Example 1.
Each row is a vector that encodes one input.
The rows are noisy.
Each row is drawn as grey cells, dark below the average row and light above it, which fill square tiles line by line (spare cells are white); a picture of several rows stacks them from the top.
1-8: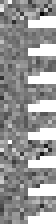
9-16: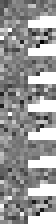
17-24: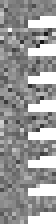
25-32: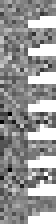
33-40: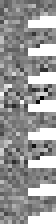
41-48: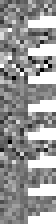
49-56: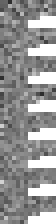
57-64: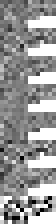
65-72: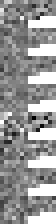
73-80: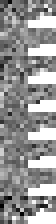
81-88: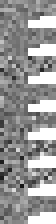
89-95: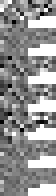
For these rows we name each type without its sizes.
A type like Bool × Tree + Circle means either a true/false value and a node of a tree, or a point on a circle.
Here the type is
(Bool × Bool × Bool × Bool + Unit) × Line.
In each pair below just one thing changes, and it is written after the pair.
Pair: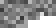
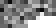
one of the four true/false values
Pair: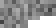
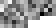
one of the four true/false values
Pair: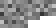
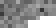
the place on the line
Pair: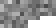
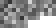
one of the four true/false values
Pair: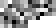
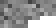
one of the four true/false values
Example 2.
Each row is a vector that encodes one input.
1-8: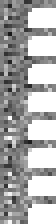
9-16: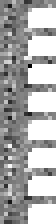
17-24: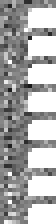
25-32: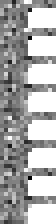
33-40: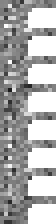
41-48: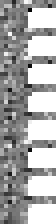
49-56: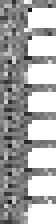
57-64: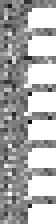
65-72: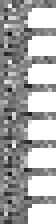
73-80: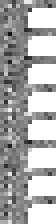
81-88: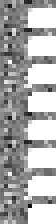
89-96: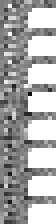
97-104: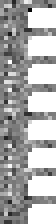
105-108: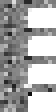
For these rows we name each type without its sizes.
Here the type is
Bool × Line.
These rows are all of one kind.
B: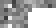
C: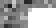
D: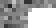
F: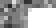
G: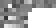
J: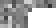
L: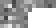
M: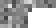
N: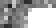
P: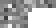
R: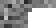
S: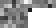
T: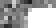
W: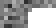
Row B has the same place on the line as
C, D, L and P.
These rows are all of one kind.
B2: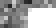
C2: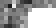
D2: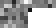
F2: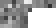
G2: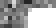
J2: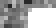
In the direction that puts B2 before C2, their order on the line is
D2, F2, J2, B2, G2, C2.
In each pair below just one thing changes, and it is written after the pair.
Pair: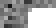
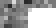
the place on the line
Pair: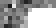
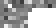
the true/false value
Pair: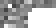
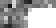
the true/false value
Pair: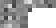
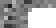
the true/false value
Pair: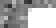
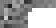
the place on the line
